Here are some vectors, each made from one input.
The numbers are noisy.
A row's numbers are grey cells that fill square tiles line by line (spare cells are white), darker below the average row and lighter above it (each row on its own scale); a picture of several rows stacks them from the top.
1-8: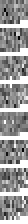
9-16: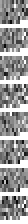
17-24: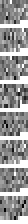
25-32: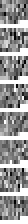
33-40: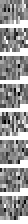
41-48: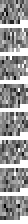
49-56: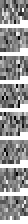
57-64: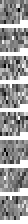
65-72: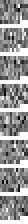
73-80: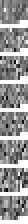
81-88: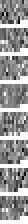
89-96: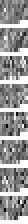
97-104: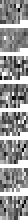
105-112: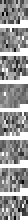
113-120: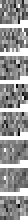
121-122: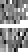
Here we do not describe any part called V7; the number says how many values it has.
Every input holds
a node of a 10-node tree, together with either three true/false values, or a value of V7.
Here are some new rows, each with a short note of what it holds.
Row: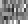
a node of a 10-node tree and a value of V7
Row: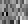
a node of a 10-node tree and three true/false values
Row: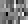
a node of a 10-node tree and a value of V7
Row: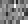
a node of a 10-node tree and three true/false values
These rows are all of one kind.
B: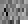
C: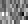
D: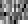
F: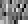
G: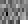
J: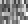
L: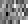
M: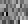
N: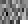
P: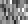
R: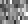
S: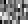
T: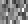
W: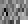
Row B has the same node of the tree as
G, M, N and W.
